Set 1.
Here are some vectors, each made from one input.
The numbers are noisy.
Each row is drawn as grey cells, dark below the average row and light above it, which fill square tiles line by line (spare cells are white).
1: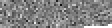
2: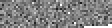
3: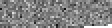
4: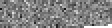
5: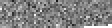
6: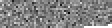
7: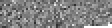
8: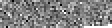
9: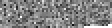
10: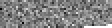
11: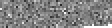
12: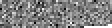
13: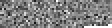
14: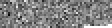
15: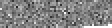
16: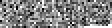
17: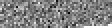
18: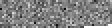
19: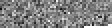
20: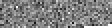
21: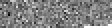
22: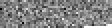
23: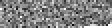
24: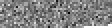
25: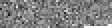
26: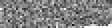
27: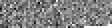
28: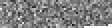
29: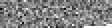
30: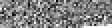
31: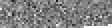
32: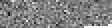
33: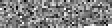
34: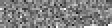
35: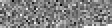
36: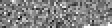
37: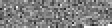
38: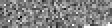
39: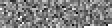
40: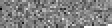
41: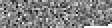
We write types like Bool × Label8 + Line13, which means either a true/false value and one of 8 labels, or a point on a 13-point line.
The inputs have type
Bool × Label5.
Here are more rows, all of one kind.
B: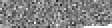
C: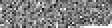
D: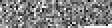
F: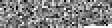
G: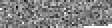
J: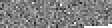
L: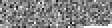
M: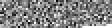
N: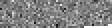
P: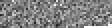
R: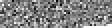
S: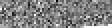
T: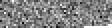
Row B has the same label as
L, M and T.
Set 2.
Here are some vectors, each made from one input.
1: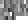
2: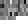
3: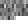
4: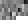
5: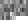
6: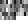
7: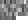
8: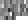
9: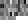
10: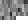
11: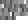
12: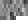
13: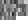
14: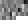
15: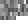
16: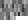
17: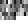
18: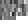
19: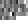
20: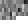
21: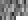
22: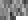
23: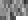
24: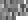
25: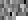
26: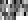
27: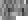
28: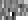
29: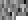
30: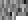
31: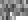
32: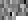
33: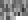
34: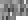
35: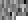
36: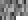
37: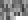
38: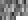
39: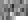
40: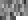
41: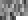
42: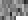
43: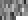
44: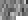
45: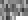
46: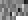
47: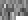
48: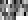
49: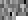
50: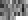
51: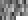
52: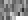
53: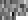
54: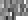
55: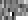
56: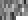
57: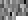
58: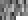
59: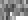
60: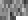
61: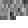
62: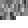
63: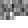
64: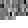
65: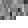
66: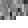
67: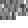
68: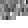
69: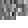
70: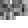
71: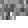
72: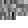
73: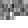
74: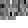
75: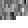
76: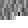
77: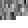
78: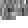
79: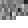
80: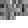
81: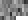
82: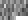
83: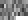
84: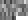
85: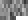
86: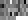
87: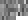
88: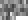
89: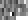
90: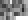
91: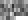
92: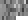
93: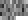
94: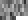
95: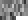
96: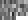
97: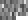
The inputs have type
List2(Line10).
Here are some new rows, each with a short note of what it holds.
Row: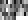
the empty list
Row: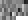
a list of one item
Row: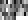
the empty list
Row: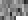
a list of one item
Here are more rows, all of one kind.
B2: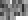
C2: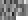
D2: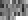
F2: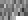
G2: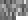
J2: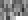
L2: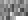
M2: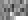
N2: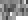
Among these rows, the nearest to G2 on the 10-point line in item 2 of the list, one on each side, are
D2 and F2.
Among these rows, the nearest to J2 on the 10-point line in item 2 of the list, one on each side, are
B2 and N2.
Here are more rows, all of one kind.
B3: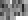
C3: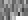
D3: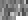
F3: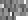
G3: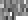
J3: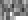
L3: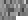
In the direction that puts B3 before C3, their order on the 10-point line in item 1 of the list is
B3, J3, C3, D3, L3, G3, F3.
